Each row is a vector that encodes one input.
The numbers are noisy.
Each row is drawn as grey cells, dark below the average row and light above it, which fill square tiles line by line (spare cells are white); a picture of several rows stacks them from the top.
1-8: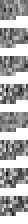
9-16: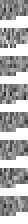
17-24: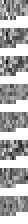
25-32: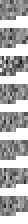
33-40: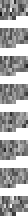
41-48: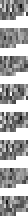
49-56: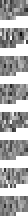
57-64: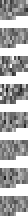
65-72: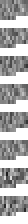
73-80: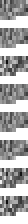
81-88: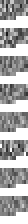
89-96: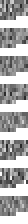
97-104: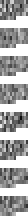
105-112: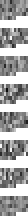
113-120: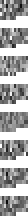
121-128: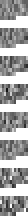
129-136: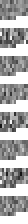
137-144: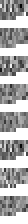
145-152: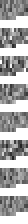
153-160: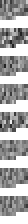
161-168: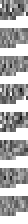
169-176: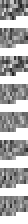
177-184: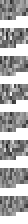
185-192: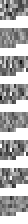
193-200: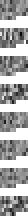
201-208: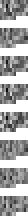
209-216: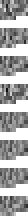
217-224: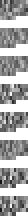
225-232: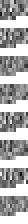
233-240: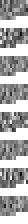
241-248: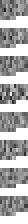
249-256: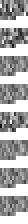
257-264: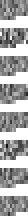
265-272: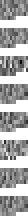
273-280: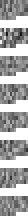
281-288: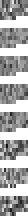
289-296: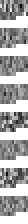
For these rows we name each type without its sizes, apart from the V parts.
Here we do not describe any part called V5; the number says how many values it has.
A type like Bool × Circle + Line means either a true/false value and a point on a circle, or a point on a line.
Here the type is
Bool × V5 + Line × Line + Unit.
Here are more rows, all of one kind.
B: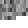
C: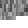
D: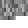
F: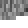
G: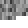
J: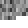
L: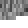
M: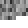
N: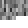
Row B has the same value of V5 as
G, J and M.
